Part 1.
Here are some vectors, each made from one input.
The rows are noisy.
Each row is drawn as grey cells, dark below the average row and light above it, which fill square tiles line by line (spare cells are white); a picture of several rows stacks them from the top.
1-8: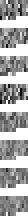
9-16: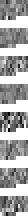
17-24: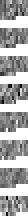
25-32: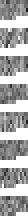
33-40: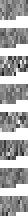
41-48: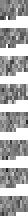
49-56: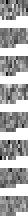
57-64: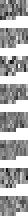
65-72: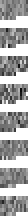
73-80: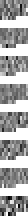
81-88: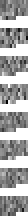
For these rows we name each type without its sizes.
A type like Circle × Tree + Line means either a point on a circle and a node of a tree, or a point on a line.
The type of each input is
Line + Tree.
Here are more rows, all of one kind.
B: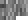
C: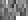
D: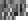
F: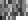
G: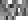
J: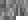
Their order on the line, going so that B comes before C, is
D, F, B, J, C, G.
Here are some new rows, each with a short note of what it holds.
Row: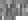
a node of a tree
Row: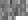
a point on a line
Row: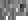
a node of a tree
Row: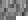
a point on a line
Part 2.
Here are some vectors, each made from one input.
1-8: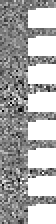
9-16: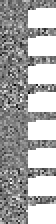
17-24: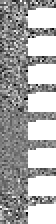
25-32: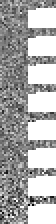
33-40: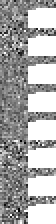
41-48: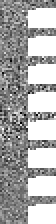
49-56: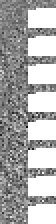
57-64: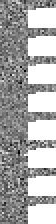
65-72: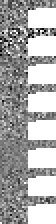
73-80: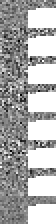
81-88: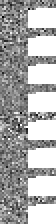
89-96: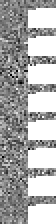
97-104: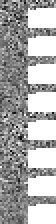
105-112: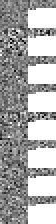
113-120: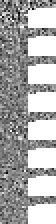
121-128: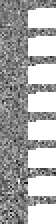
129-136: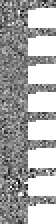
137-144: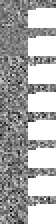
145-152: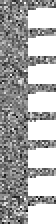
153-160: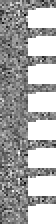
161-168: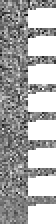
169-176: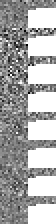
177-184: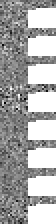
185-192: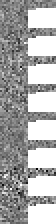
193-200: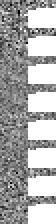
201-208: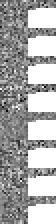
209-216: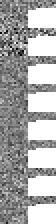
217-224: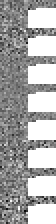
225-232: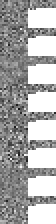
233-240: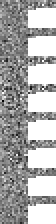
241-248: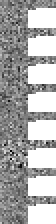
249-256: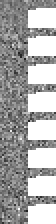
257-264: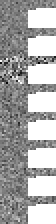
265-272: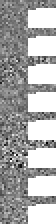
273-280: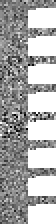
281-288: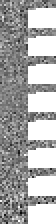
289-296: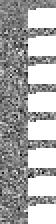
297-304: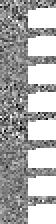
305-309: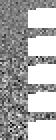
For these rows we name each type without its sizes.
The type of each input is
Line × Line + Tree.
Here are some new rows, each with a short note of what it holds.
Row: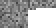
a node of a tree
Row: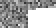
a point on each of two lines
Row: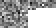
a point on each of two lines
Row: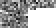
a node of a tree
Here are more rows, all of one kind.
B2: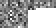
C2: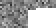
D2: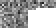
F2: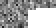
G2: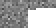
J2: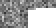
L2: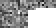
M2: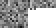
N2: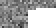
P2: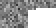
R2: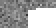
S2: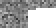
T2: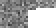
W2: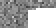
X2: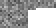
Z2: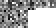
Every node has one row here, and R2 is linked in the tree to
M2 and Z2.
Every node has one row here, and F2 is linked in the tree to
L2 and S2.
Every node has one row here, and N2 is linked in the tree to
B2, G2 and L2.
